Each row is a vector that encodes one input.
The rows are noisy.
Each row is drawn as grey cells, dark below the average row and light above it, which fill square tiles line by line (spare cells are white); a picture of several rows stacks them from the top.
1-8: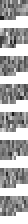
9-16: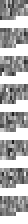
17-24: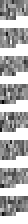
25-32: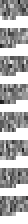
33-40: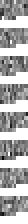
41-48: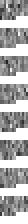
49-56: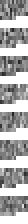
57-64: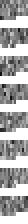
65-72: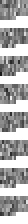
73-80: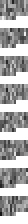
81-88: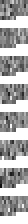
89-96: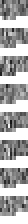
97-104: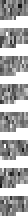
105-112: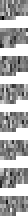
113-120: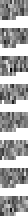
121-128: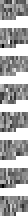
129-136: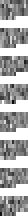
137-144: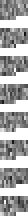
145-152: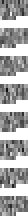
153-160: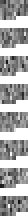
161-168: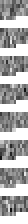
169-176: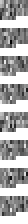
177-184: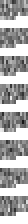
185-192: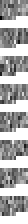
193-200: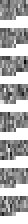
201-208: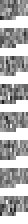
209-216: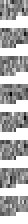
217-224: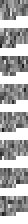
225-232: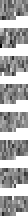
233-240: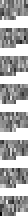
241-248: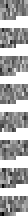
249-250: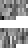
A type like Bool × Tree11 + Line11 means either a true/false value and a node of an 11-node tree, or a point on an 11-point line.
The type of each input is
(Bool × Bool × Bool + Unit) × List2(Line10).
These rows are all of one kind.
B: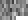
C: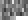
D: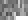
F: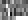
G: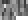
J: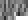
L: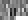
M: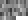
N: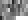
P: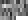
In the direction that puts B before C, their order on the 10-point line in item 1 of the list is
D, N, M, L, B, P, G, F, J, C.
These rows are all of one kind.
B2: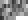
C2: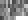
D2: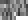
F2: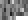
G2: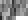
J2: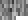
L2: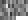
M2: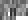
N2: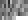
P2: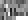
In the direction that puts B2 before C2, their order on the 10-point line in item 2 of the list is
D2, M2, P2, G2, J2, B2, C2, L2, F2, N2.
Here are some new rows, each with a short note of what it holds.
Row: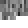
three true/false values, together with a list of two items
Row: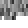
the empty list
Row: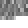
three true/false values, together with a list of two items
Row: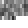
three true/false values, together with the empty list
